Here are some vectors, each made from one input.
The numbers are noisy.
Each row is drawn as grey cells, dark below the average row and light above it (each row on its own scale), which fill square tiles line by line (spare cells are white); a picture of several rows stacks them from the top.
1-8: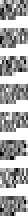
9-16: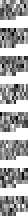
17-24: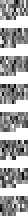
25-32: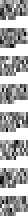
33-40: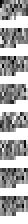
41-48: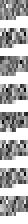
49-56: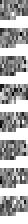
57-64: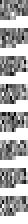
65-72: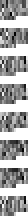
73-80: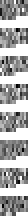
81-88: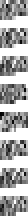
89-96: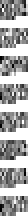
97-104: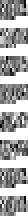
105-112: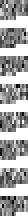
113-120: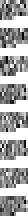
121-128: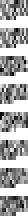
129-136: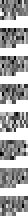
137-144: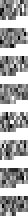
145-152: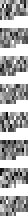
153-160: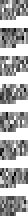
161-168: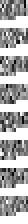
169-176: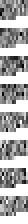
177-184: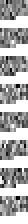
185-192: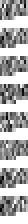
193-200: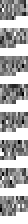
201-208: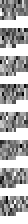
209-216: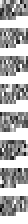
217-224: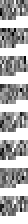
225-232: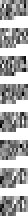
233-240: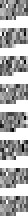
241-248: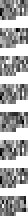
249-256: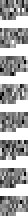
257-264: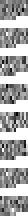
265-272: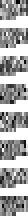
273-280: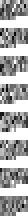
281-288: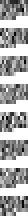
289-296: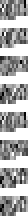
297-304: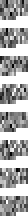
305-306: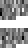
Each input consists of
either a point on an 11-point line and a true/false value, or a node of a 20-node tree.
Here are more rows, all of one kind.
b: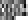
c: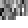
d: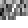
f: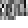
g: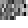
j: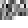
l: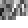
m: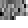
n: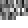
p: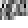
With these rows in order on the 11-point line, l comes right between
c and d.
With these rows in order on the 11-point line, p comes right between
f and j.
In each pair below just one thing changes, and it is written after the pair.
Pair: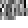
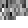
the true/false value
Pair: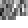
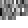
the place on the 11-point line
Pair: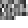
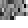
the place on the 11-point line
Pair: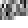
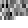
the true/false value
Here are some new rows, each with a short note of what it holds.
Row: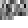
a point on an 11-point line and a true/false value
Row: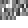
a node of a 20-node tree
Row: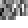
a point on an 11-point line and a true/false value
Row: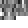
a node of a 20-node tree
